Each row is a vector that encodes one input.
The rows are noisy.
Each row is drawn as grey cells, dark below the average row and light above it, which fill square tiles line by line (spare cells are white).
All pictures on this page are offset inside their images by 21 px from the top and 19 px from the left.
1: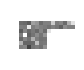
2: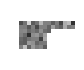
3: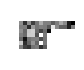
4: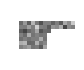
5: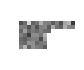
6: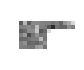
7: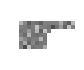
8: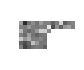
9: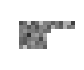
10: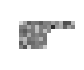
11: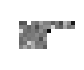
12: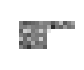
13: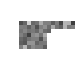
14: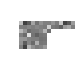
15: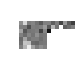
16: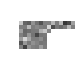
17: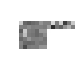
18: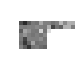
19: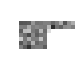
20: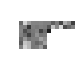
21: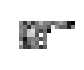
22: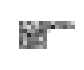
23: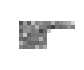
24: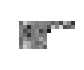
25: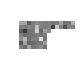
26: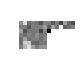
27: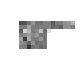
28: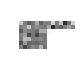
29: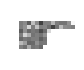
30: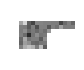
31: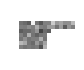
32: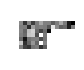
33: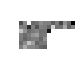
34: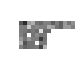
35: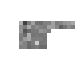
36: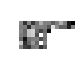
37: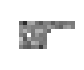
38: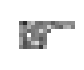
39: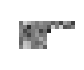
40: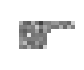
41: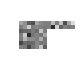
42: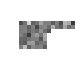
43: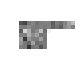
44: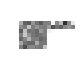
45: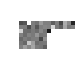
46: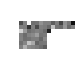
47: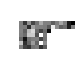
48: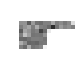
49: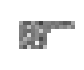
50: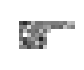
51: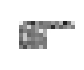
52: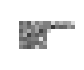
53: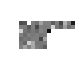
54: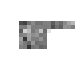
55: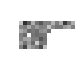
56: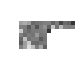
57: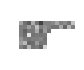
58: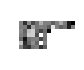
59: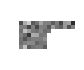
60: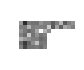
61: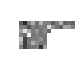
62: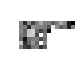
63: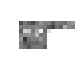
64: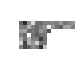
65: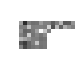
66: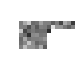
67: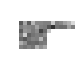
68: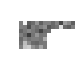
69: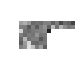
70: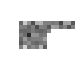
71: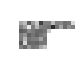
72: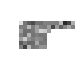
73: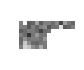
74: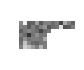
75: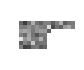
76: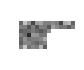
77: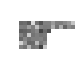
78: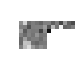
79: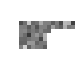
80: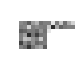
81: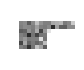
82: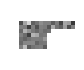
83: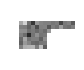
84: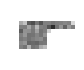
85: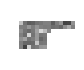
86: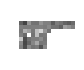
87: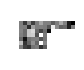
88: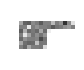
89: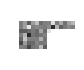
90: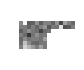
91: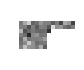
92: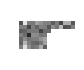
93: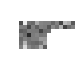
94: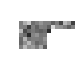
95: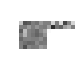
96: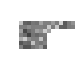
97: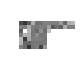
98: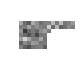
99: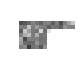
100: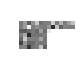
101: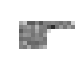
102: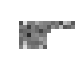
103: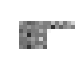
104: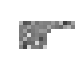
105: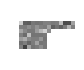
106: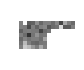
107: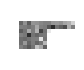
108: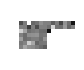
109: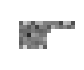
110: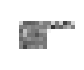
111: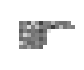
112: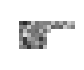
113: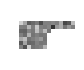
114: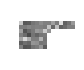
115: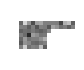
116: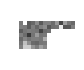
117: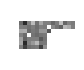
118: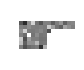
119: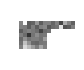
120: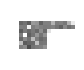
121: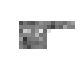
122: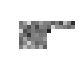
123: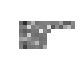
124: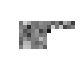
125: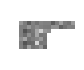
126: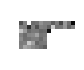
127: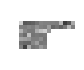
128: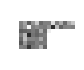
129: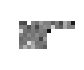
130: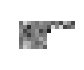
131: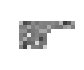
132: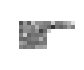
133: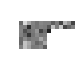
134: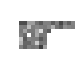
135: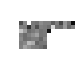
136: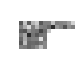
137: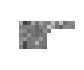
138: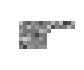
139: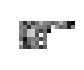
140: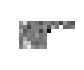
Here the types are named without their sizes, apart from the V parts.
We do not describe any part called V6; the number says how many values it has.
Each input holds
a list of items, each a true/false value and a value of V6.
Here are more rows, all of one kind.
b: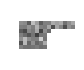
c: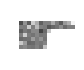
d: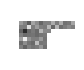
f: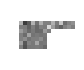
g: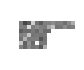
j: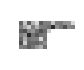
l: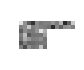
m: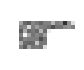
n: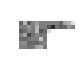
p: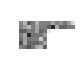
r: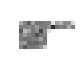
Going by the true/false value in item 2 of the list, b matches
f and r.
